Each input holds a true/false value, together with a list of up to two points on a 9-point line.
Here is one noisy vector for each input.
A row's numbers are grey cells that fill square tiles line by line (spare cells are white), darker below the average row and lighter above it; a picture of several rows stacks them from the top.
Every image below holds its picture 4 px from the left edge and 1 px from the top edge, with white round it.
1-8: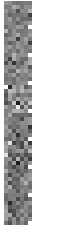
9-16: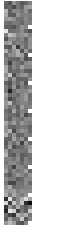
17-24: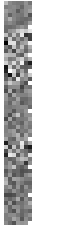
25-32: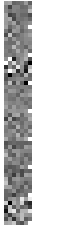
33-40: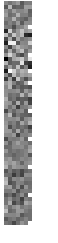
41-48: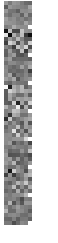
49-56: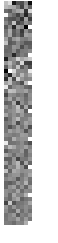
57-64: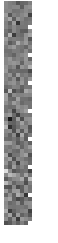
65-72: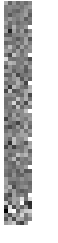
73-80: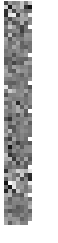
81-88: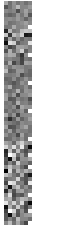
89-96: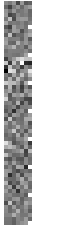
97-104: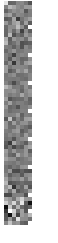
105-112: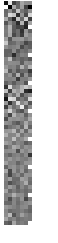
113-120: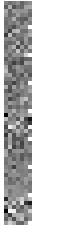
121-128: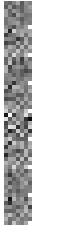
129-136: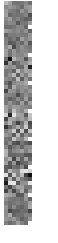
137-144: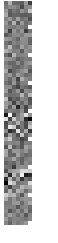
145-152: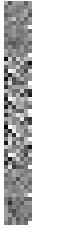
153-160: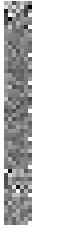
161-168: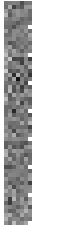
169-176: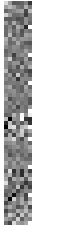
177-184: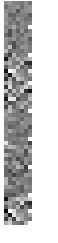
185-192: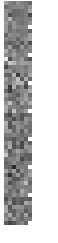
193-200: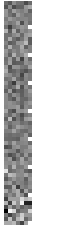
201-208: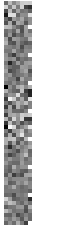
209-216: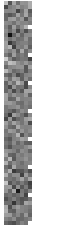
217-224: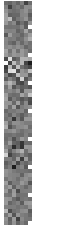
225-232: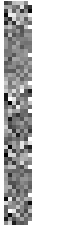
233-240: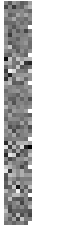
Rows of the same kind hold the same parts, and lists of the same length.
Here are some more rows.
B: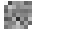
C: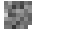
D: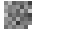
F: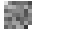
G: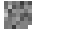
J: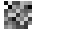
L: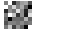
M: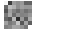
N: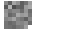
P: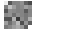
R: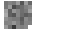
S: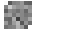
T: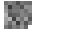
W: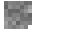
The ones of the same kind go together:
B, F, L, M, P, S
C, G, N, R
D, J, T, W

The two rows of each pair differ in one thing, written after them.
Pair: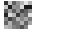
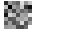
the place on the 9-point line in item 1 of the list
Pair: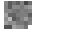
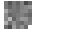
the place on the 9-point line in item 2 of the list
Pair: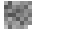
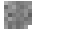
the place on the 9-point line in item 1 of the list
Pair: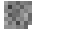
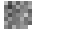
the place on the 9-point line in item 2 of the list
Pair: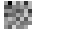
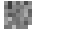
the place on the 9-point line in item 2 of the list
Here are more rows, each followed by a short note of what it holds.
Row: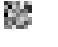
a true/false value, together with a list of two items
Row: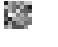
a true/false value, together with a list of one item
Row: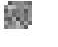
a true/false value, together with the empty list
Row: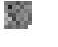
a true/false value, together with a list of two items
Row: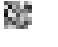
a true/false value, together with a list of two items
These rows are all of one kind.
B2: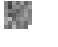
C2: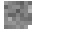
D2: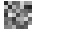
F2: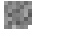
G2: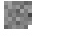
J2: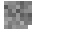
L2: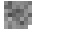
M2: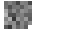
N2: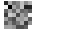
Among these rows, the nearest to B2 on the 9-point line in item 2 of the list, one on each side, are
F2 and N2.
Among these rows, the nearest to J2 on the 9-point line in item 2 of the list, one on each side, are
D2 and M2.
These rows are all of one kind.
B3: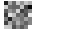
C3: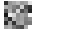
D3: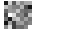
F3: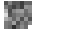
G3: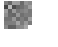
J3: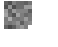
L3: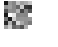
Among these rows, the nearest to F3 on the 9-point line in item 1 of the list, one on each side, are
C3 and J3.
